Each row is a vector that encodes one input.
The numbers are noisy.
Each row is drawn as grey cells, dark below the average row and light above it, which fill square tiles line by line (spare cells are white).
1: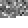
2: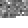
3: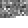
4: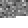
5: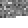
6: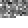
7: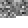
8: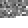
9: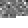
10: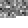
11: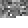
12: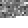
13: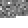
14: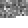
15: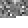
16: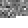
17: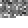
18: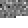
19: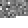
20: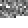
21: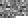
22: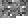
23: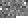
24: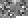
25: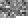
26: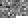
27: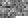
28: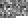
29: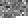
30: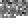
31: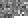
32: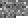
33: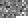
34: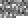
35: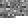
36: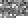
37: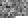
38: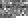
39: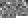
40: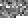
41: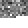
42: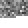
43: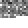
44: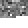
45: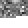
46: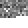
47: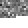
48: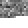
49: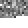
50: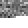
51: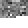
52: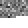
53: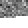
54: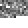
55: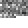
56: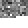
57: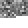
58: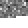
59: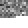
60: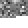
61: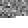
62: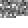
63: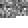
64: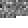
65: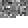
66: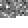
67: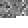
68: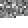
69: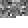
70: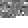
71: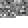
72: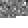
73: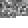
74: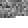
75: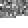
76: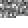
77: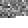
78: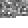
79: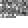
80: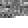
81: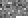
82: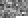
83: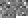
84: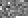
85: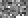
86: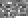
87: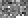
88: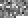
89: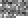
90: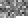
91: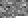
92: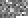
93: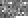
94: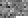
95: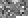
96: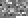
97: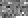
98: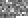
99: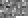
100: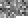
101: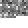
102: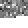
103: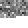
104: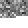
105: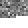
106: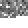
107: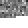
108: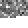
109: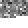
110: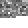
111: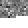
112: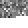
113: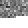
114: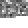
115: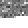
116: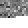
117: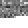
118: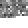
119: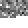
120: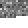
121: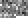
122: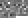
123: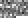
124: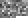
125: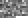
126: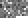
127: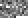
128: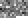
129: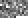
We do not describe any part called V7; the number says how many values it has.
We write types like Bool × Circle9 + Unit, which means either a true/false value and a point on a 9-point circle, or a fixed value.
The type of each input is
Label8 × V7 + Line11.
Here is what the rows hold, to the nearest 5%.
About 55% of them hold one of 8 labels and a value of V7. The rest hold a point on an 11-point line.
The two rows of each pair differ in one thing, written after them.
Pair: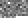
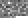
the label
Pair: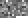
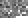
the label
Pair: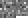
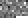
the label
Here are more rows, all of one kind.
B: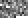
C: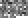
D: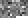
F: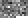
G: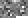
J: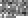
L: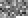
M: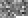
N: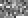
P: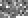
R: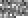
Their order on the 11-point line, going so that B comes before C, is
F, D, G, M, L, P, B, N, R, J, C.
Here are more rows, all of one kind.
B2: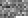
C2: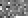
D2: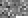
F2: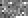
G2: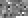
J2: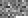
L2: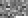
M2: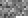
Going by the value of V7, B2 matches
G2 and M2.
